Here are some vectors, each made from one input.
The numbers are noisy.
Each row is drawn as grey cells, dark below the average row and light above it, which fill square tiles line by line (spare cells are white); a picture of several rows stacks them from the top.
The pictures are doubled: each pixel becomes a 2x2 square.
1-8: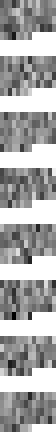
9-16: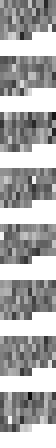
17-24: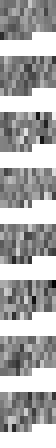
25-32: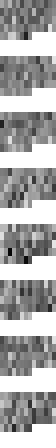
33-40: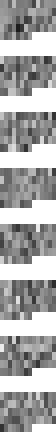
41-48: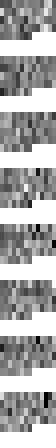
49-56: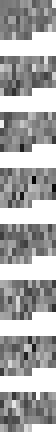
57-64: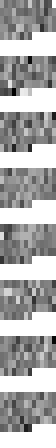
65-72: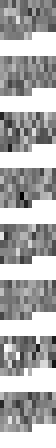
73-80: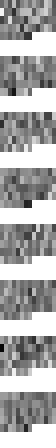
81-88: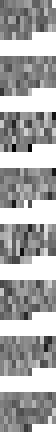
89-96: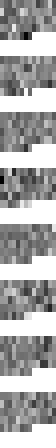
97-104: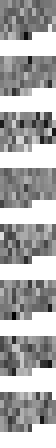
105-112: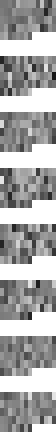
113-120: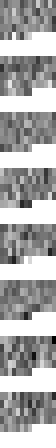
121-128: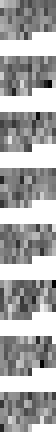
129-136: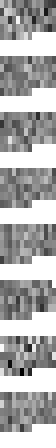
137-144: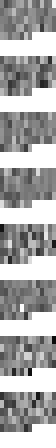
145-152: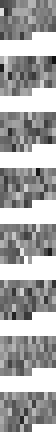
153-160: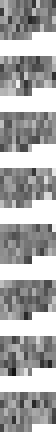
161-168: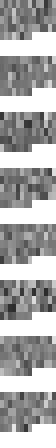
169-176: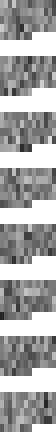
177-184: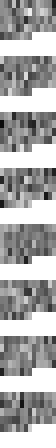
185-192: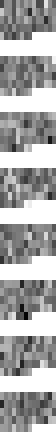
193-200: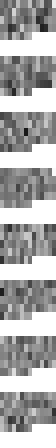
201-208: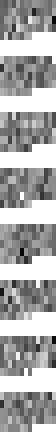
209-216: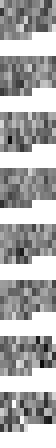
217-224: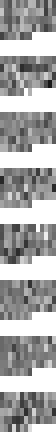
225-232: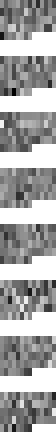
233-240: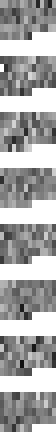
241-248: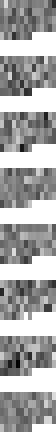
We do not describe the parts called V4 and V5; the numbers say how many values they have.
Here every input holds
a true/false value and a value of V4, together with either a point on an 11-point line, or a value of V5.
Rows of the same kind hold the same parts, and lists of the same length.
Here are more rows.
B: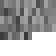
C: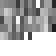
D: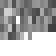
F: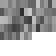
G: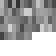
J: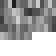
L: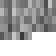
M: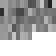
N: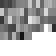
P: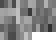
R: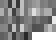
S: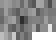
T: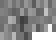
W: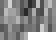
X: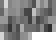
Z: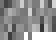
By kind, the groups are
B, F, G, L, M, N, R, S, T, Z
C, D, J, P, W, X

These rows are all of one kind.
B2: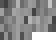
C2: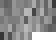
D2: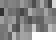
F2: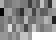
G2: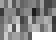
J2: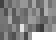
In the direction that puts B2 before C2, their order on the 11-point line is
G2, D2, F2, J2, B2, C2.
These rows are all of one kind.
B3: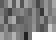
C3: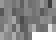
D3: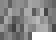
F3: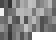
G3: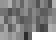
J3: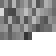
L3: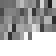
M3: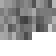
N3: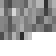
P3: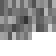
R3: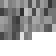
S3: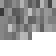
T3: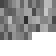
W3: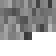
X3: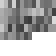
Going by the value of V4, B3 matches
F3, P3, S3 and T3.
